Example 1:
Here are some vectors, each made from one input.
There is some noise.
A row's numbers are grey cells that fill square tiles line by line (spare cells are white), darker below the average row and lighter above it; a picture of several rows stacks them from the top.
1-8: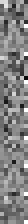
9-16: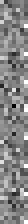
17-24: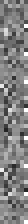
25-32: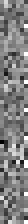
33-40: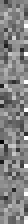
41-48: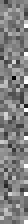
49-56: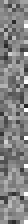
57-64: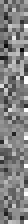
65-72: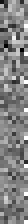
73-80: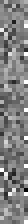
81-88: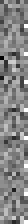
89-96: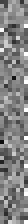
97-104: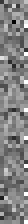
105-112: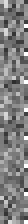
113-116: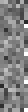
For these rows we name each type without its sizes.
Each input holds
a point on a line.
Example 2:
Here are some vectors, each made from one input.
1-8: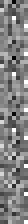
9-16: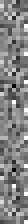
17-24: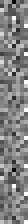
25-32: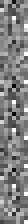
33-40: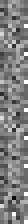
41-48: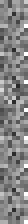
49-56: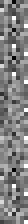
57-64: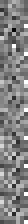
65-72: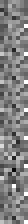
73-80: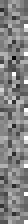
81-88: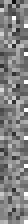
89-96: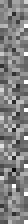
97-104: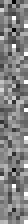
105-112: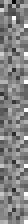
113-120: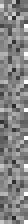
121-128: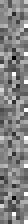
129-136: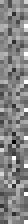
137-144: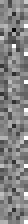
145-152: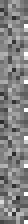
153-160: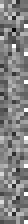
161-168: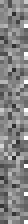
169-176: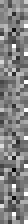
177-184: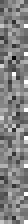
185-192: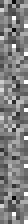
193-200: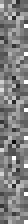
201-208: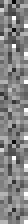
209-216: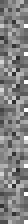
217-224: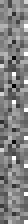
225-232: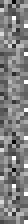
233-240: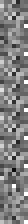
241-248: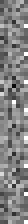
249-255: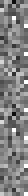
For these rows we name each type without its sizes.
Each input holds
a point on a line.
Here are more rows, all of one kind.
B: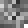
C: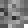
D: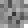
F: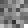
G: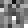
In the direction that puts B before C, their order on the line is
B, C, F, D, G.
